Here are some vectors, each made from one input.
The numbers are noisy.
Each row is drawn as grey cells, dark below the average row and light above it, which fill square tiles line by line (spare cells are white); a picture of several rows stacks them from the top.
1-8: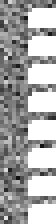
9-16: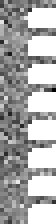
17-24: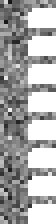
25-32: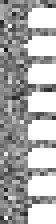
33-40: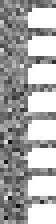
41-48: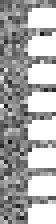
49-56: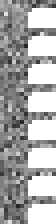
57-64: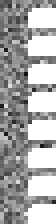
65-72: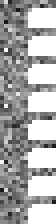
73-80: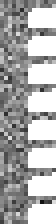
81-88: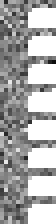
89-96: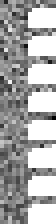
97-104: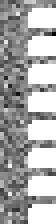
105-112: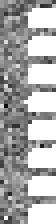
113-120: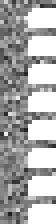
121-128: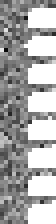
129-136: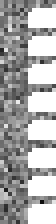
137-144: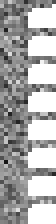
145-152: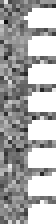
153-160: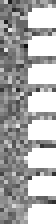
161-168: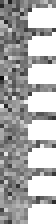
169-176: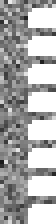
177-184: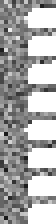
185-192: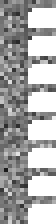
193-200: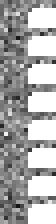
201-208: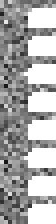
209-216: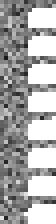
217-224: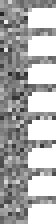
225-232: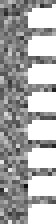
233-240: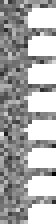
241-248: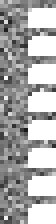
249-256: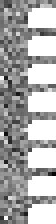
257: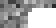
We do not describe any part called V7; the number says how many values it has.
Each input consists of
a point on an 8-point circle and a true/false value, together with a list of up to two values of V7.
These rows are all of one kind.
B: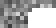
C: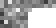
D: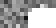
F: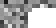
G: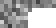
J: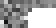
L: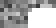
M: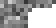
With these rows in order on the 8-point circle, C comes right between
G and M.
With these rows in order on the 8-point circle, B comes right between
J and L.
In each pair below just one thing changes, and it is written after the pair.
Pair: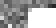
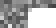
the value of V7 in item 2 of the list
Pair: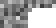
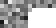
the true/false value
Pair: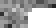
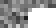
the place on the 8-point circle
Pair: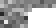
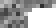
the true/false value
